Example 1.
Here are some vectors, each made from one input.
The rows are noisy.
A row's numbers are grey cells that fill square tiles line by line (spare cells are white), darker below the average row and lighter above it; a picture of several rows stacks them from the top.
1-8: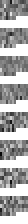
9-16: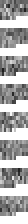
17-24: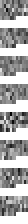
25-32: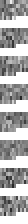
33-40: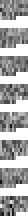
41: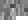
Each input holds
either a fixed value, or three true/false values.
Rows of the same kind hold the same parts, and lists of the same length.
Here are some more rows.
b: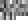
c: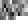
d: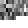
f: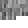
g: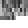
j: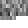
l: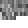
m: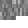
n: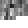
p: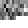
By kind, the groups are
b, f, j, l, m, n
c, d, g, p

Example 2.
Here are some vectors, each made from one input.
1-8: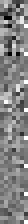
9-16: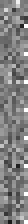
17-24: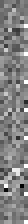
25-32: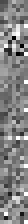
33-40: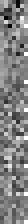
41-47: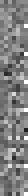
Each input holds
a node of a 10-node tree.
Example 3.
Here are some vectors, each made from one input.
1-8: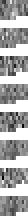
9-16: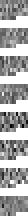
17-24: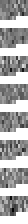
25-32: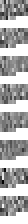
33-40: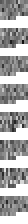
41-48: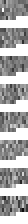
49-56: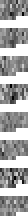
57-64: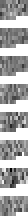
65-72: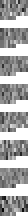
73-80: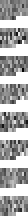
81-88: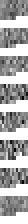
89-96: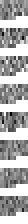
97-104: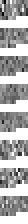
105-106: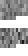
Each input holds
four true/false values.
